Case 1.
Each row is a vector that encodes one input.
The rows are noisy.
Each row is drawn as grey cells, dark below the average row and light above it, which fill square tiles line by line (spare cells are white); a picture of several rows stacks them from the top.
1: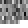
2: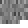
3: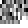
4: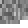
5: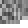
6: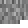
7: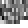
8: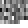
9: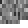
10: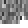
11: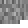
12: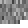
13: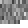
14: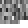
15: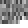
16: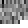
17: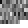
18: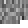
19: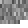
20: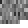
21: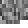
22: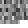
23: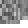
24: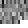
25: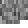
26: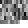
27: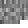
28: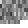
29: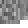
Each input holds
a point on a 4-point line.
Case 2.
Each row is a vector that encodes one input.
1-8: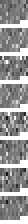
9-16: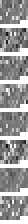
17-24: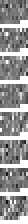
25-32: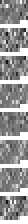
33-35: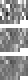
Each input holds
a point on a 5-point line.
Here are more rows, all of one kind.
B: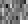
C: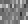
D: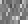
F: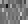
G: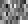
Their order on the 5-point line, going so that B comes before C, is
G, B, F, D, C.
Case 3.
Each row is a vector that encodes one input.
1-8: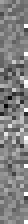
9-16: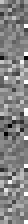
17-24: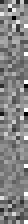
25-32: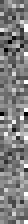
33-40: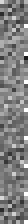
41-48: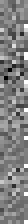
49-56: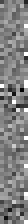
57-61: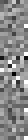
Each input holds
a point on an 8-point line.
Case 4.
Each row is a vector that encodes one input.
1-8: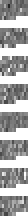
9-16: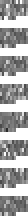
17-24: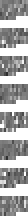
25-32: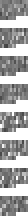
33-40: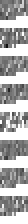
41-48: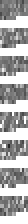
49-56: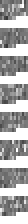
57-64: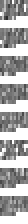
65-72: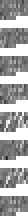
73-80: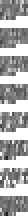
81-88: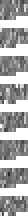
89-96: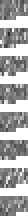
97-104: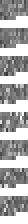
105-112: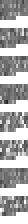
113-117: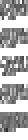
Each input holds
one of 8 labels.
